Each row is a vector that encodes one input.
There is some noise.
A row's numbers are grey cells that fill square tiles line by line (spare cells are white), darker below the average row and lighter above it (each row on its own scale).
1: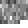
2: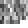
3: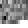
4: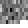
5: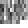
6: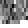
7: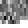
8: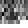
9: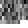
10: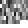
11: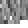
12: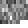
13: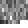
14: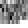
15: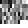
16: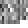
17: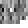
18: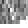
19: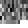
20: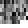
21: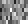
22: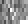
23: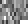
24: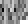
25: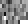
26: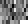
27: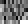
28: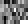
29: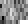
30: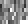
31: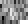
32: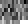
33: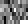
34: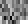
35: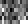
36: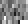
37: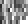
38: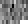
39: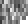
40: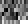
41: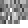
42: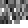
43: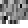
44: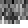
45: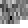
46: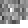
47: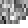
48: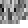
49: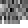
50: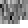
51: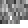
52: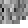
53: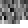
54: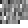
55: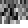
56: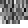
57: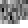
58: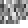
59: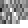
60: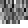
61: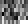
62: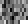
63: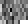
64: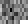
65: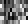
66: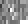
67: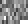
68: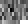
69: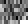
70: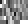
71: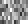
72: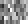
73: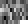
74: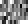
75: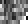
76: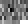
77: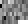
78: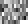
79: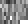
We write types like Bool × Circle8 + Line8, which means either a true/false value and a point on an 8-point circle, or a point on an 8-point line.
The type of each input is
Bool × Bool × Bool × Tree9.
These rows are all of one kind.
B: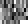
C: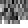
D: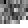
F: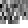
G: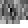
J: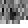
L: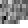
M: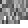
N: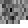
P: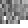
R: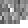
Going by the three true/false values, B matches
C, D, J and N.
